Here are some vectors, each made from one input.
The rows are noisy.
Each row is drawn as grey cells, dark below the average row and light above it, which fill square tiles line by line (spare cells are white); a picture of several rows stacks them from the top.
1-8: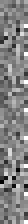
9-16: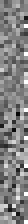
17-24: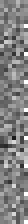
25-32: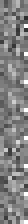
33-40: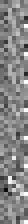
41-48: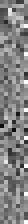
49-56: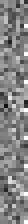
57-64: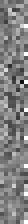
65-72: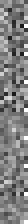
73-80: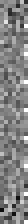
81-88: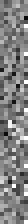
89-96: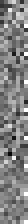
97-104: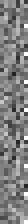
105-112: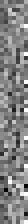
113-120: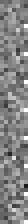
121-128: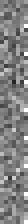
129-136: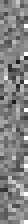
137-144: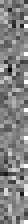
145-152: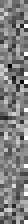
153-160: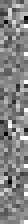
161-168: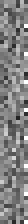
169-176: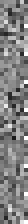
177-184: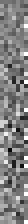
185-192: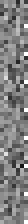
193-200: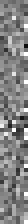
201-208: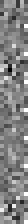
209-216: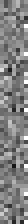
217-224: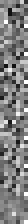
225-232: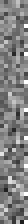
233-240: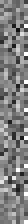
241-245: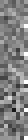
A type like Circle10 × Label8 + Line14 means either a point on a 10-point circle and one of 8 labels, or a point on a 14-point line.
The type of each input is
Bool × Bool × Bool × Bool + List2(Line5).
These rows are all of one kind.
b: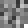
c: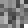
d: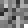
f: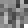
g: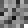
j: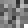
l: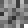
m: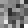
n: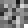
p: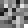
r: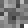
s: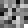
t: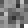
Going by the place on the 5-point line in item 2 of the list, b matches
f, n and t.
